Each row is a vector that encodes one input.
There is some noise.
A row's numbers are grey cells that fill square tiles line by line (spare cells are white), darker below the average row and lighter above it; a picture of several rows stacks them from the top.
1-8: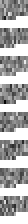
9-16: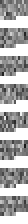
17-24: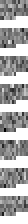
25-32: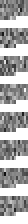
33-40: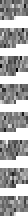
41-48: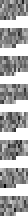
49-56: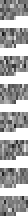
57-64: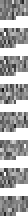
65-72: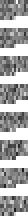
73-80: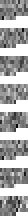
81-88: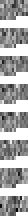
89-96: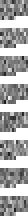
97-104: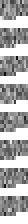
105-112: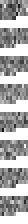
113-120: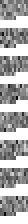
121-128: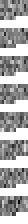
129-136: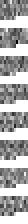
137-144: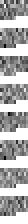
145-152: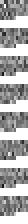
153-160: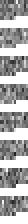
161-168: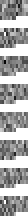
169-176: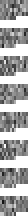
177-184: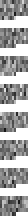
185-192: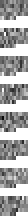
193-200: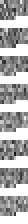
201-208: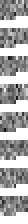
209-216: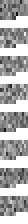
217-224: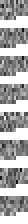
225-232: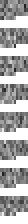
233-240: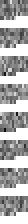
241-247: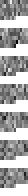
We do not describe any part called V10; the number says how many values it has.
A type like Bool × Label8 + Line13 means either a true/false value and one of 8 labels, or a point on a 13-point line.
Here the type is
(Bool × Line5 + V10) × (Circle8 + Unit).
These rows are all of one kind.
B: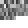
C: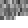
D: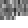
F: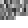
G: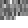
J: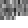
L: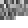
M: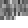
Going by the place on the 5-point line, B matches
C and L.
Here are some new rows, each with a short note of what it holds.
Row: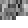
a point on an 8-point circle, a point on a 5-point line and a true/false value
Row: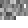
a point on an 8-point circle, a point on a 5-point line and a true/false value
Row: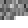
a value of V10
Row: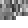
a point on an 8-point circle, a point on a 5-point line and a true/false value
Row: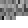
a value of V10
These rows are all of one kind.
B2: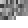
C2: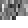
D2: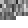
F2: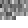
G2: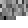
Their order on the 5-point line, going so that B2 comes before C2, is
B2, D2, G2, F2, C2.
